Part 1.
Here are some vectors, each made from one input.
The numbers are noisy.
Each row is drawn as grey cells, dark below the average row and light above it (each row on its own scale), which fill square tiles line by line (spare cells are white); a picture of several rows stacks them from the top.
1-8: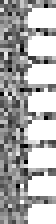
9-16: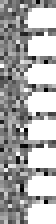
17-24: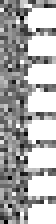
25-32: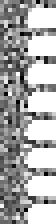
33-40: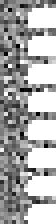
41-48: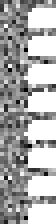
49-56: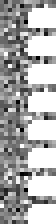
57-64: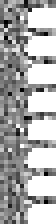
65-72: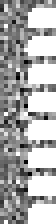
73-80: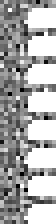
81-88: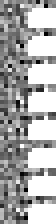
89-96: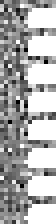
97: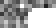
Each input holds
a list of up to two points on a 7-point line.
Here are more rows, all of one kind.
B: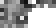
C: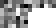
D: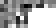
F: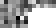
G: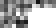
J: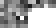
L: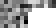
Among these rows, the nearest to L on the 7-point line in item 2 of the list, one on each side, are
D and J.
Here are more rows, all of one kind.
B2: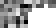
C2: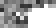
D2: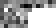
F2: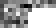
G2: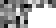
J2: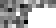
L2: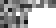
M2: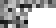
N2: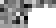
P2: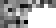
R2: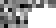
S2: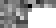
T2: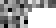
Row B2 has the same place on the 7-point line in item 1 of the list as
G2 and J2.
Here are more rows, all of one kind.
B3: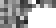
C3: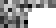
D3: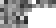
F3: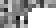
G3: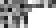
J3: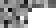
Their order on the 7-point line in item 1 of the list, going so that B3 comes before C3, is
B3, D3, F3, G3, J3, C3.
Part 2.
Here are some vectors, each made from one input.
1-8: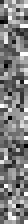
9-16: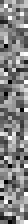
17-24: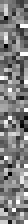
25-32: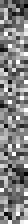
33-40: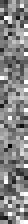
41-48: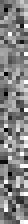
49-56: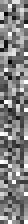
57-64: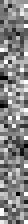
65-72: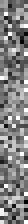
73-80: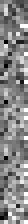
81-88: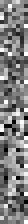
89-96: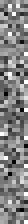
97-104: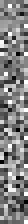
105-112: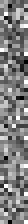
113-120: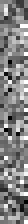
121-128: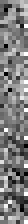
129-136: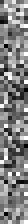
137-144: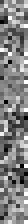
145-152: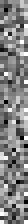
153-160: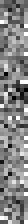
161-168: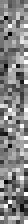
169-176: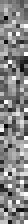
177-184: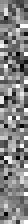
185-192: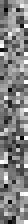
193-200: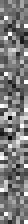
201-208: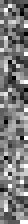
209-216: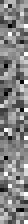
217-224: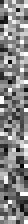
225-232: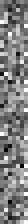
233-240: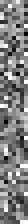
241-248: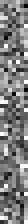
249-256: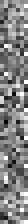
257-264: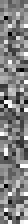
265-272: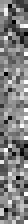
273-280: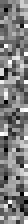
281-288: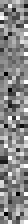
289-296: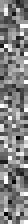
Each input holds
either a point on a 6-point line, or three true/false values.
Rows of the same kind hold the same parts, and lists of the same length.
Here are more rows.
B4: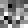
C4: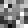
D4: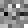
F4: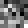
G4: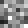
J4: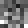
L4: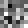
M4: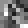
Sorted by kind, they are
B4, C4, F4, G4, J4, L4, M4
D4

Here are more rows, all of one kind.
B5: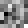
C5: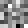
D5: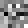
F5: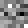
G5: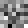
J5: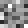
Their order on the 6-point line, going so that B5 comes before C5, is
B5, J5, C5, G5, D5, F5.
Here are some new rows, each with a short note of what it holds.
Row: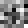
a point on a 6-point line
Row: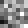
three true/false values
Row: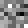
a point on a 6-point line
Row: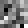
three true/false values
